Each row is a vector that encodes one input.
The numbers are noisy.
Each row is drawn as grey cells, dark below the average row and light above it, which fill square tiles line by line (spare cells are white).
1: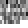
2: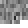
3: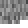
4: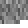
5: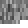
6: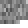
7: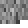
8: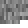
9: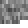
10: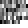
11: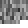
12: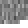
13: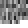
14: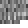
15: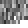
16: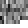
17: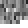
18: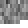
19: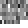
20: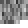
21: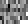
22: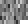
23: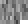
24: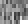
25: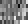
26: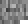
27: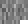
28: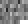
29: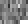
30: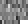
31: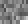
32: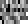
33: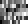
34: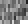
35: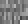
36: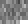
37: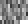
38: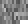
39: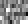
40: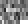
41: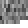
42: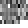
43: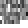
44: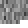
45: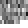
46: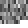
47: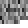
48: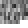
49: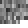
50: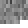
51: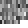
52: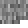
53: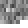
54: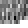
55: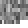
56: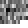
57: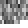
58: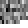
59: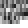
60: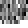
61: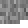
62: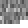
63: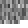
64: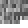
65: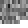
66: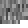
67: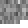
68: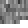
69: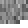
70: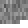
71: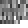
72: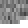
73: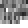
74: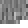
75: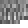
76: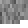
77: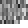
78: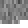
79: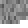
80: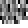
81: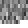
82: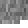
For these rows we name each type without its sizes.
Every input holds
a label, together with either a label, or a point on a line.
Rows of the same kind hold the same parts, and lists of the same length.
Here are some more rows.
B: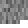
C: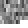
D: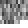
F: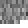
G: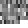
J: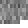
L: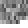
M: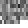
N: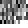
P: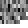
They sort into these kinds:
B, C, D, G, J
F, L, M, N, P

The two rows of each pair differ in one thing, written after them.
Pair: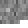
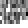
the place on the line
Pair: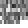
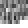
the place on the line
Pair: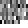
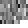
the label
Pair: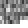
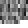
the place on the line
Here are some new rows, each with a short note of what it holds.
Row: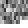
two labels
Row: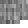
two labels
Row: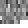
a label and a point on a line
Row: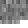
a label and a point on a line
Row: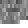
two labels
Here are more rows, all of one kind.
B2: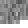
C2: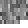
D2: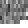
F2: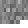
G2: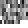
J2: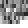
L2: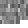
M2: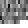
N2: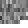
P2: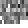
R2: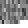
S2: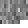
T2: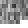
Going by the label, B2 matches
C2, D2 and P2.
